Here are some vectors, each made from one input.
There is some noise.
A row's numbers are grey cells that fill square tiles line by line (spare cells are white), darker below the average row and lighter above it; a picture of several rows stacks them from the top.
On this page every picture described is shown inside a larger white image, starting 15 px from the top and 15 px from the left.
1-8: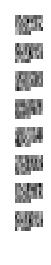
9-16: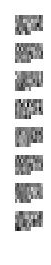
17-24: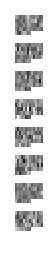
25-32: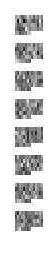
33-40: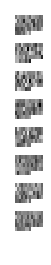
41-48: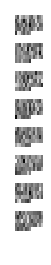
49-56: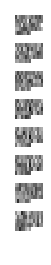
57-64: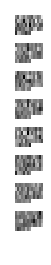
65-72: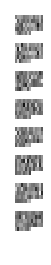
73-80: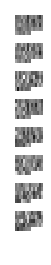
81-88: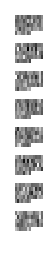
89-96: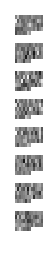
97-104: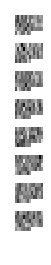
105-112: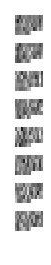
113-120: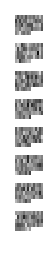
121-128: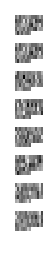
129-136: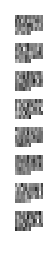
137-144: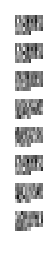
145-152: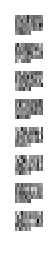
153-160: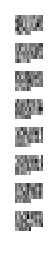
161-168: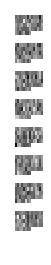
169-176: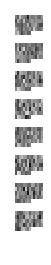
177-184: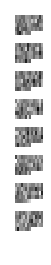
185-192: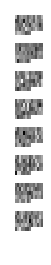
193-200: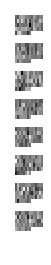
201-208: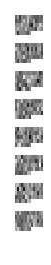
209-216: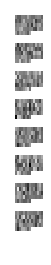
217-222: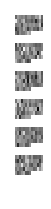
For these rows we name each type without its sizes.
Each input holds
a node of each of four trees, together with either a fixed value, or four true/false values.
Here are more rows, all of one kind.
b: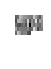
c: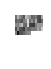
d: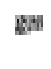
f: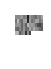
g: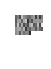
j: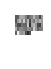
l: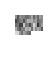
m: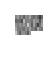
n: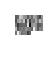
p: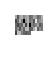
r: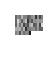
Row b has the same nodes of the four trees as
j and n.
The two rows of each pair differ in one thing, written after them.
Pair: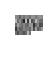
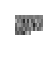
one of the four true/false values
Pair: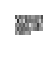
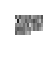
one of the four true/false values
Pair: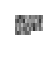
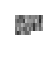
the node of one of the four trees
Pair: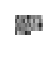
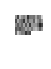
one of the four true/false values
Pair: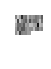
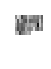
one of the four true/false values
